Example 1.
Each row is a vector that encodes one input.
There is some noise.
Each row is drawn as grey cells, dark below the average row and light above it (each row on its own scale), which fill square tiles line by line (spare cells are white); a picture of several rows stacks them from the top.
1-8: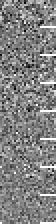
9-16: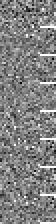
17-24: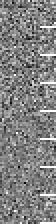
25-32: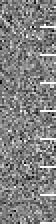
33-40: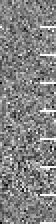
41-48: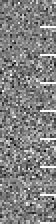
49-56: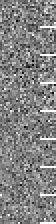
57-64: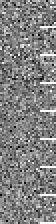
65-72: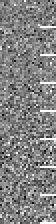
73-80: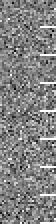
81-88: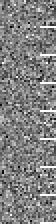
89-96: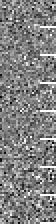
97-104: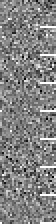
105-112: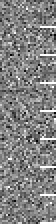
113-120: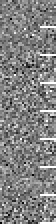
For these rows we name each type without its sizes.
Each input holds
a list of points on a circle.
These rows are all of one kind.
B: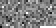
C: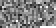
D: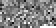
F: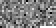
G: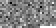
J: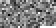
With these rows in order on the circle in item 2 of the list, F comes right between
B and J.
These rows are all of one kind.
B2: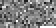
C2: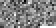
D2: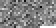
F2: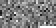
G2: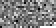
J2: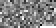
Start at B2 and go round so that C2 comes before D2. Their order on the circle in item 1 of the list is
B2, J2, C2, D2, G2, F2.
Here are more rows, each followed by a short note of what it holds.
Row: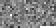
a list of one item
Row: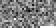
the empty list
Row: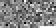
a list of one item
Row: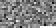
a list of one item
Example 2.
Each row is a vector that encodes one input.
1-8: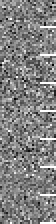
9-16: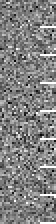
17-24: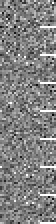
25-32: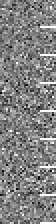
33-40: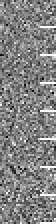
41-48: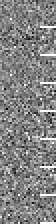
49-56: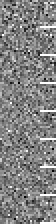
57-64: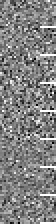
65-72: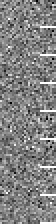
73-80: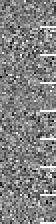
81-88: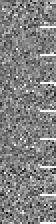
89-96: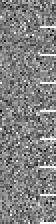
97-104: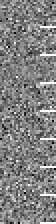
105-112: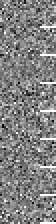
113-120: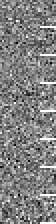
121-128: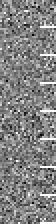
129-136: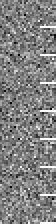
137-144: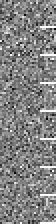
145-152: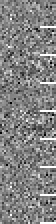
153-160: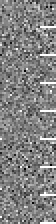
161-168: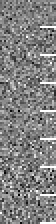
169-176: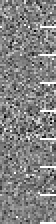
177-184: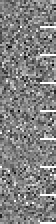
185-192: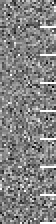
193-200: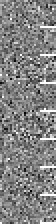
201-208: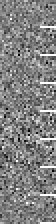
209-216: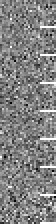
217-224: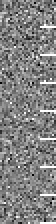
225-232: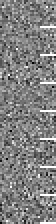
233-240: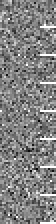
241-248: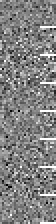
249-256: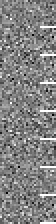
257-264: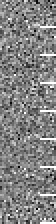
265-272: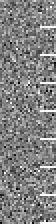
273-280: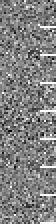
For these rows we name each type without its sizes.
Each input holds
a list of points on a circle.
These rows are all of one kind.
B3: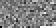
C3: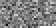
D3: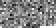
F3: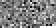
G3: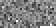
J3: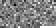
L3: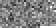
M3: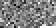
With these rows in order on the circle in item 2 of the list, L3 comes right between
G3 and J3.
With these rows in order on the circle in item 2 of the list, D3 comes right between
C3 and F3.
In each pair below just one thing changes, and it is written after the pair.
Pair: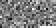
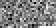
the place on the circle in item 1 of the list
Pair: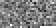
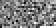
the place on the circle in item 2 of the list
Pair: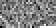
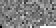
the place on the circle in item 2 of the list
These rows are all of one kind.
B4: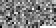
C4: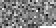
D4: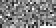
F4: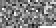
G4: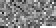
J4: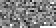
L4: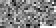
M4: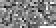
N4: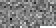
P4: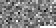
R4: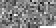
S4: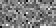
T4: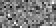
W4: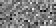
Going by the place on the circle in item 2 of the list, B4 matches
C4, F4 and T4.
